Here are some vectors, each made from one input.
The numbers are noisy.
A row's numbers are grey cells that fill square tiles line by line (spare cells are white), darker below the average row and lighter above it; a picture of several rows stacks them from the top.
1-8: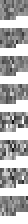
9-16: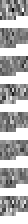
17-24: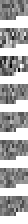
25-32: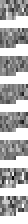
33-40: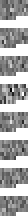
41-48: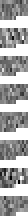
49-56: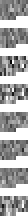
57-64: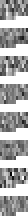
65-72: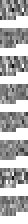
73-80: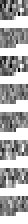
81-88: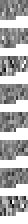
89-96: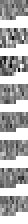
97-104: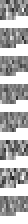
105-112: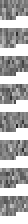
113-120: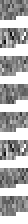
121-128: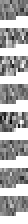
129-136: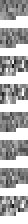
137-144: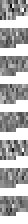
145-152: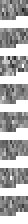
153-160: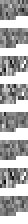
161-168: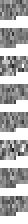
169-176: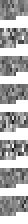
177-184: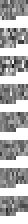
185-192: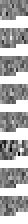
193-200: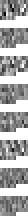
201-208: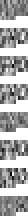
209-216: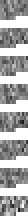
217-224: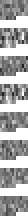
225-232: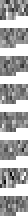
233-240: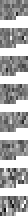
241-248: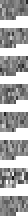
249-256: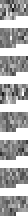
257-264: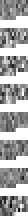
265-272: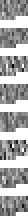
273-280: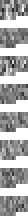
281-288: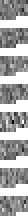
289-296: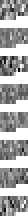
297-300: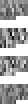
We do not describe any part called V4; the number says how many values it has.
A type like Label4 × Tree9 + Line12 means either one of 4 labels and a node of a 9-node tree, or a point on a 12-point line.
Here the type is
Bool × Label9 × Label9 × V4 + Circle9 + Unit.
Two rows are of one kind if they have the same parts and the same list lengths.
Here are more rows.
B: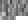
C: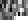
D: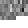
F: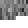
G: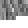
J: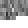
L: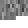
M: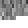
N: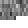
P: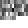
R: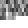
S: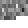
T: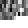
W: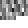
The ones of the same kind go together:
B, D, F, G, J, L, M, N, S
C, T
P, R, W

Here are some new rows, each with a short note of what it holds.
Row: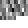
a point on a 9-point circle
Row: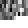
a fixed value
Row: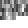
a point on a 9-point circle
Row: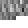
two labels (each one of 9), a true/false value and a value of V4
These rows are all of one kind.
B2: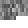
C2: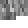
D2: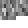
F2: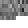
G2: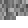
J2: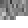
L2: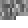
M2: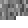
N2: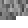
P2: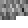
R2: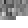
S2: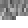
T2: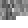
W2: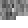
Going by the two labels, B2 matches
L2, P2, T2 and W2.
